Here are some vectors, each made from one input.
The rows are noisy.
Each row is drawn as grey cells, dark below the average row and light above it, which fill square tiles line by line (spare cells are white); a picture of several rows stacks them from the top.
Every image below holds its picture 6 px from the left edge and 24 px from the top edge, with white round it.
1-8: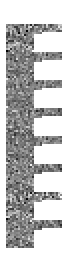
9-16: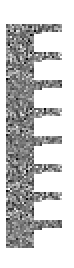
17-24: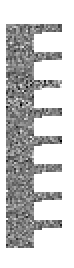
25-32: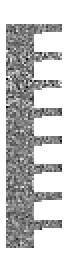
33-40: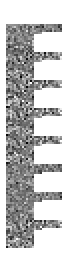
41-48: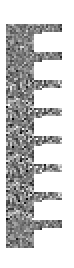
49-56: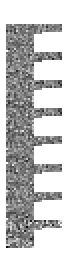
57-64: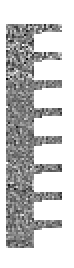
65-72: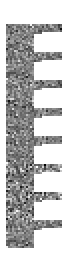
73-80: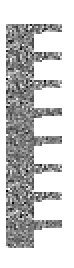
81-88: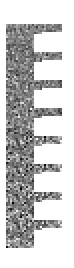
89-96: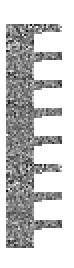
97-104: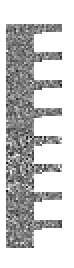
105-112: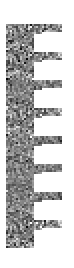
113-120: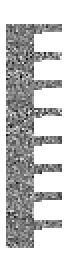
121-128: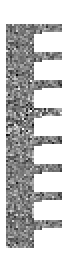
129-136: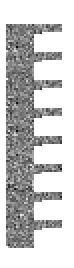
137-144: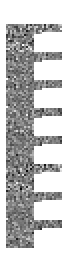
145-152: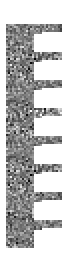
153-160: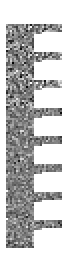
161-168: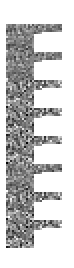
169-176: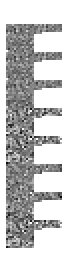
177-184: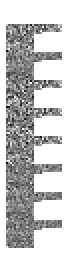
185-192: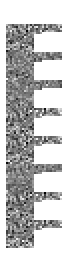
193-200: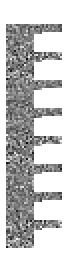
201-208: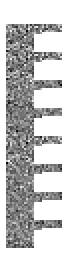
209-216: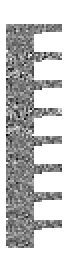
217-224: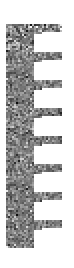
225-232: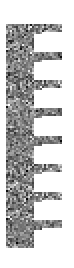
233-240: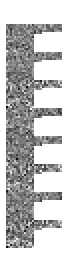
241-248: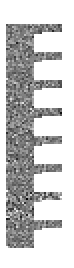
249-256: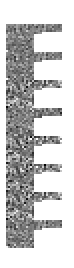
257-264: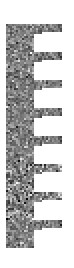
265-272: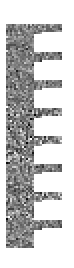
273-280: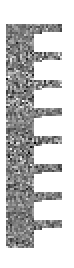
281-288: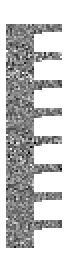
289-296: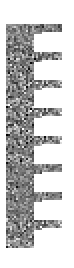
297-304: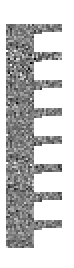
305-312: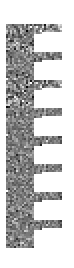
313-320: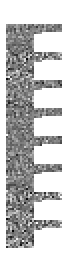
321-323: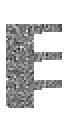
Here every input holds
either a point on an 18-point circle, or a list of up to two points on a 14-point circle.
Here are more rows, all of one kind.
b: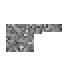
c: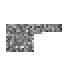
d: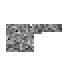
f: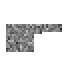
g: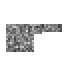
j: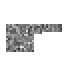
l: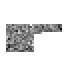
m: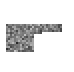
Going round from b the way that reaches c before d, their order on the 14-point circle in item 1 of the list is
b, j, c, g, l, d, m, f.
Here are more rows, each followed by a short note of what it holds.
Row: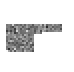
a list of one item
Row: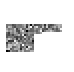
a point on an 18-point circle
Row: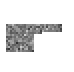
a list of two items
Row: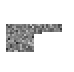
a list of two items
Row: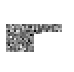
the empty list
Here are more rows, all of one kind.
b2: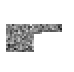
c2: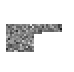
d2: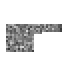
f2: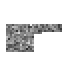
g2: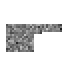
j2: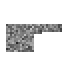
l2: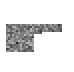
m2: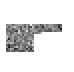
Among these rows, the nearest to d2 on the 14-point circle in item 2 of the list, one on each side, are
j2 and l2.
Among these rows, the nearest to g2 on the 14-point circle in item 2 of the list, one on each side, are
b2 and c2.
